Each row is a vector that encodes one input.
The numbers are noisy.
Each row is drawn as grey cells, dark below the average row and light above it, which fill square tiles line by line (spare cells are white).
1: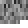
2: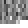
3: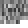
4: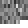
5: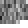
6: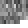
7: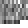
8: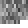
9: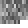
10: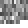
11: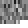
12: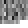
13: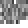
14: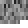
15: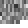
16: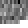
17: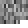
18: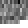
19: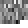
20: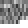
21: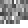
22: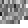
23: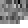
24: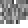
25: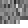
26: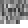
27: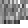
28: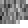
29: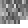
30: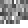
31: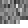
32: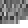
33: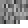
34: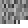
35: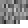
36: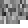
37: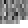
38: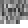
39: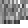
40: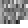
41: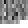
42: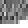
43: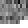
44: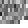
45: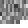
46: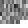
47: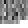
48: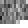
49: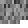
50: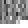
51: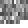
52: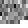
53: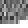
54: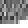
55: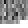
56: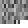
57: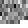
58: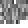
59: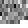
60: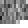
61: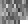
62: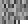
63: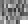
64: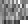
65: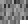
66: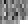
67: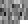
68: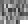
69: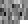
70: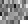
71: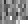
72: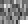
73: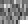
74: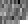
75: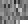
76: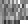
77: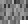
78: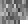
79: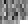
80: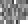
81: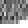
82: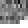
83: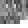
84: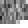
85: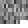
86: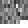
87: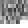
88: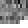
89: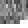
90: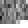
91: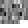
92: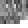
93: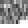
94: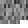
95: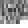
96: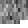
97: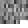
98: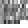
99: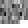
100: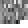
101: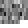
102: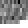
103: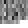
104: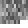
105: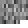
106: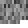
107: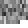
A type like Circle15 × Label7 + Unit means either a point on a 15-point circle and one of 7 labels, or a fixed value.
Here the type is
Bool × (Label5 + Line6).
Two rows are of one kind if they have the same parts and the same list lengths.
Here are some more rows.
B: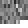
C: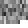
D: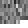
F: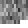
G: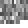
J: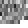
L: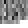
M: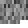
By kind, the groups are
B, D, F, L, M
C, G, J

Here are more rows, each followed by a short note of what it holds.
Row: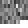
a point on a 6-point line and a true/false value
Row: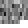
one of 5 labels and a true/false value
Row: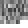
one of 5 labels and a true/false value
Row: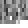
a point on a 6-point line and a true/false value
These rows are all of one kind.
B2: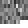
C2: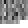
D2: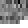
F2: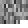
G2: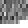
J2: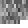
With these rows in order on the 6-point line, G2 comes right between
B2 and C2.
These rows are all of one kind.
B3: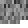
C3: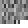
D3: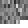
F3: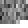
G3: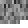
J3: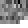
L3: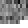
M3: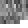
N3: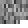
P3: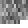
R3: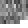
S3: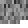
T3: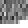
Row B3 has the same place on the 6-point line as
G3, J3, L3 and S3.
